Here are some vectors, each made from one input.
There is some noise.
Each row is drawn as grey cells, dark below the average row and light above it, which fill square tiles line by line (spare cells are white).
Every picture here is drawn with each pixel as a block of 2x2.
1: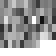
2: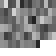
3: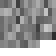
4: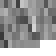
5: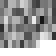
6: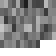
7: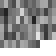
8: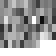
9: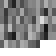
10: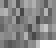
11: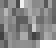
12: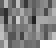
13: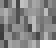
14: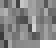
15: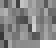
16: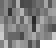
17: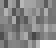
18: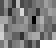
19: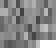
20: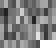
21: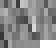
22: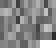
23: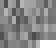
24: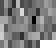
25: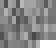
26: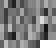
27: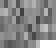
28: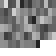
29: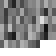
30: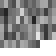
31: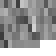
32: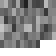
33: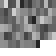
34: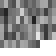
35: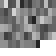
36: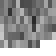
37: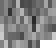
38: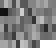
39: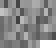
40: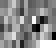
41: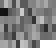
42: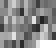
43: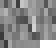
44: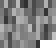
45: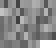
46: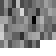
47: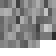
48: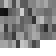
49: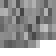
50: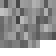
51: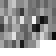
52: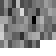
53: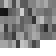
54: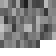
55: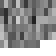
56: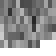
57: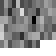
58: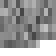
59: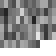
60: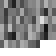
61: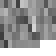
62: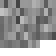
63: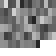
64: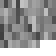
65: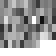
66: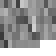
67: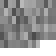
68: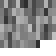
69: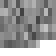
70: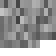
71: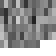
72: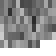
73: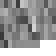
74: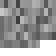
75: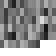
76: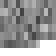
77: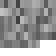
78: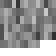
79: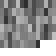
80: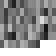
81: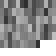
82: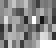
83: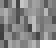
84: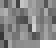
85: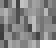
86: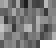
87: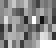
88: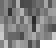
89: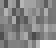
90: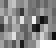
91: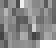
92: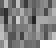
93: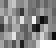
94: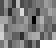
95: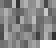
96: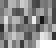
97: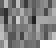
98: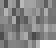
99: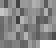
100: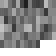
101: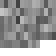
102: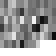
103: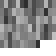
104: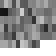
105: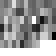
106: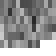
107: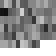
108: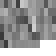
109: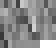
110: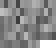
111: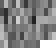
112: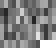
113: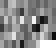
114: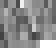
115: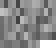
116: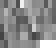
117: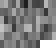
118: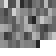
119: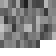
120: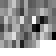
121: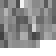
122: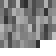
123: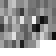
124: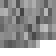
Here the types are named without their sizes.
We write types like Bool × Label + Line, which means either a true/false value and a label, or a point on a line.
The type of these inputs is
Bool × Circle + Tree.
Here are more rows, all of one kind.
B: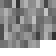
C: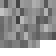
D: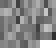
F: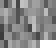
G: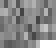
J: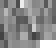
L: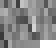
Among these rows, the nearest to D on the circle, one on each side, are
B and C.
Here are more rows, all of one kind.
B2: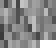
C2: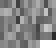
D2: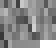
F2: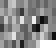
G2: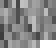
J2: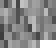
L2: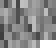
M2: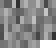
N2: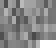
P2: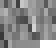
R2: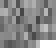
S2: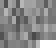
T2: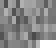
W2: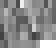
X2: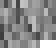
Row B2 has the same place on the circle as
G2, J2, L2 and X2.
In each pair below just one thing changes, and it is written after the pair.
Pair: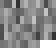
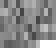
the place on the circle
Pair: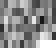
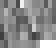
the true/false value
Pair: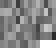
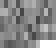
the place on the circle
